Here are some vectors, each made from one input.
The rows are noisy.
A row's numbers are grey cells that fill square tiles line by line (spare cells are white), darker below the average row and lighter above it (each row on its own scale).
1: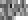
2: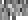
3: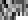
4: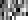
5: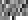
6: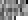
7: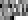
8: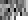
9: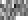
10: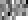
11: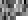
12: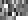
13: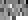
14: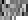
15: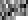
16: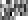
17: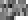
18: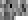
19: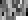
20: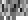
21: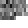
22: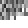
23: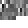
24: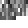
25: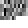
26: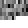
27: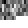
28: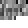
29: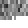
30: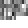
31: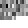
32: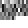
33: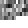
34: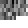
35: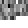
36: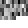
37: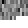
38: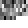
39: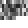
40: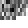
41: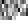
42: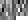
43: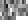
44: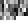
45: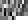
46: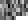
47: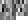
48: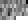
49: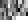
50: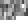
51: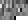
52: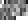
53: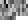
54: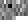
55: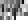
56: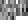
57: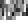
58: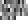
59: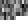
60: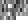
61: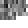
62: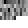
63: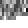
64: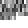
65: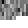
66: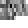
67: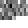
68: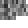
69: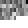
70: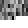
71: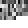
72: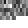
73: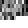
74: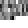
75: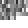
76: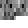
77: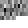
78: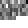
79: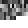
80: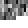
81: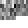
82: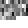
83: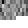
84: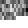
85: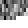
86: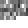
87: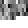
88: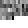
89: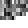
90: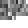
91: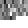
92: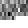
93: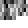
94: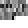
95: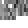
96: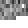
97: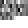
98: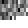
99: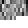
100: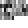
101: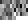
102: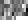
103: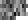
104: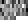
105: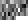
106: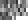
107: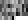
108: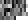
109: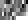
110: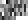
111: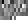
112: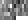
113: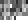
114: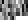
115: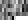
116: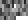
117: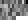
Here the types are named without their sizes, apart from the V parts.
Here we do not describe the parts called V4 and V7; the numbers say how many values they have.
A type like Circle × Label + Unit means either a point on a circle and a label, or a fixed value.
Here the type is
Bool × Bool × Bool × (Label + V4 × V7).
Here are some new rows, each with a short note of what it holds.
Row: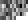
a label and three true/false values
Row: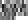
a label and three true/false values
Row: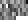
a label and three true/false values
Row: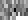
a label and three true/false values
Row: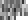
a label and three true/false values
